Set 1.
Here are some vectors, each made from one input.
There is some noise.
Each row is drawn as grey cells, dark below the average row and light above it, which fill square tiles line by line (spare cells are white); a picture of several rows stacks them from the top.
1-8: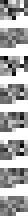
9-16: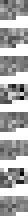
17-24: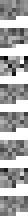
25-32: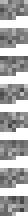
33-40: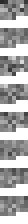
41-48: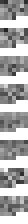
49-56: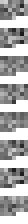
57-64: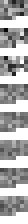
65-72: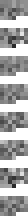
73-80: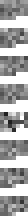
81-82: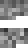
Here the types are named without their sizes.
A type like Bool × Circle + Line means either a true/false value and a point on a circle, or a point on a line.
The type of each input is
Bool × Line × Line.
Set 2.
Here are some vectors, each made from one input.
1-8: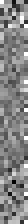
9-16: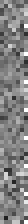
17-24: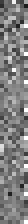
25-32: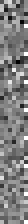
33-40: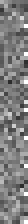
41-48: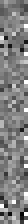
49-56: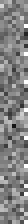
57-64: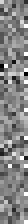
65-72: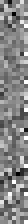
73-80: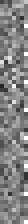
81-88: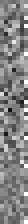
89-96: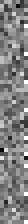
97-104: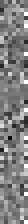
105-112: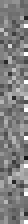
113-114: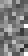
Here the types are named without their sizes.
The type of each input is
Bool × Bool × Bool + Circle.
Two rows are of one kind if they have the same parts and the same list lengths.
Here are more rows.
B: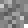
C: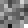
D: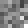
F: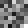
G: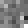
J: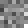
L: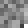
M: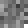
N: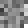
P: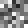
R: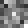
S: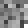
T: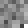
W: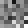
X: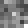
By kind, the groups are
B, C, D, F, G, M, P, R, W, X
J, L, N, S, T

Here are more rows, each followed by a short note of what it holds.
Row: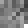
a point on a circle
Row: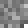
three true/false values
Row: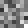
three true/false values
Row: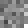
three true/false values
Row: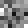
a point on a circle
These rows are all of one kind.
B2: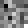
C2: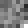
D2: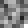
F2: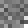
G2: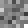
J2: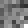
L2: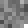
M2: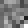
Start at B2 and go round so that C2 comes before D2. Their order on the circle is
B2, C2, L2, F2, J2, M2, G2, D2.
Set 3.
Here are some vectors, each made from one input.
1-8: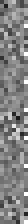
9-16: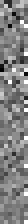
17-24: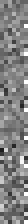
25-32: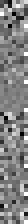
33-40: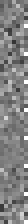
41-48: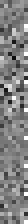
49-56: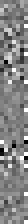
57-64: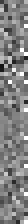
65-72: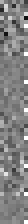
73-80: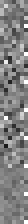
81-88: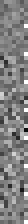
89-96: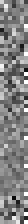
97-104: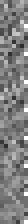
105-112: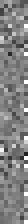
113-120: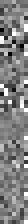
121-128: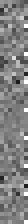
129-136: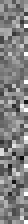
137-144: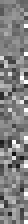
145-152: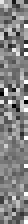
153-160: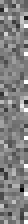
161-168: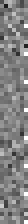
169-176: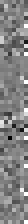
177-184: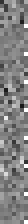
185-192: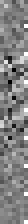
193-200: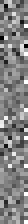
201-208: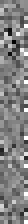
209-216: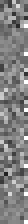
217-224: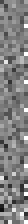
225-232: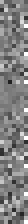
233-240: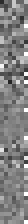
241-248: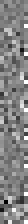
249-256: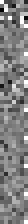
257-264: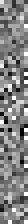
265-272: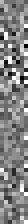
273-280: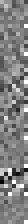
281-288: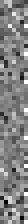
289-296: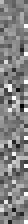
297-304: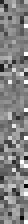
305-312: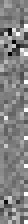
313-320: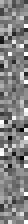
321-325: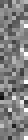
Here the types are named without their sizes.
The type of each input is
Bool × Bool × Bool × Line.
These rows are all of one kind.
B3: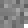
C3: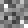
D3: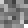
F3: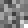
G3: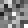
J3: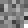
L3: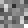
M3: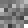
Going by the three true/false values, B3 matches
G3 and M3.
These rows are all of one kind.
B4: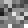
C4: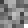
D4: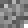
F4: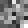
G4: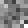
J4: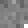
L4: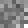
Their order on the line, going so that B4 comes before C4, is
L4, F4, J4, G4, B4, C4, D4.
